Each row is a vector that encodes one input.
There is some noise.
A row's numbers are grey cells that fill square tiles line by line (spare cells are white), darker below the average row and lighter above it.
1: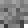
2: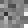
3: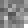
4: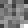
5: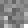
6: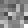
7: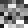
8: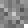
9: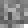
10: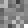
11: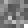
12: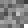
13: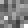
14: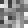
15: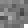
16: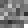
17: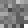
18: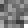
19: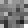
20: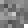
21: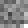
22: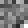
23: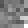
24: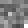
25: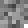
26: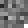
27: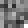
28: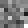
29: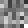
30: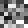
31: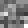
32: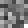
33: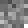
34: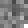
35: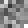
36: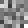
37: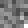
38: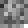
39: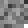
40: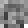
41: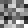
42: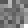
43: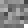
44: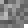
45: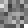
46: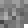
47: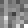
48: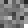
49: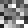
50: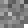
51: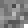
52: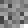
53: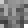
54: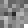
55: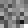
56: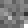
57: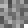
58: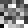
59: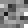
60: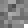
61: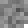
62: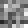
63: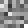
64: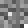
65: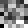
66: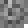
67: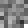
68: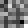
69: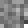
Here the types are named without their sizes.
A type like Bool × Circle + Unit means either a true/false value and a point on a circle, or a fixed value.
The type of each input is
Bool × Bool × Bool × Bool × Label + Unit.
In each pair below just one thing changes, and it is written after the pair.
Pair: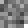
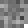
the label
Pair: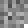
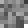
one of the four true/false values
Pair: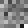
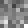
the label
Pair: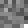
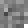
the label
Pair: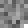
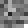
one of the four true/false values
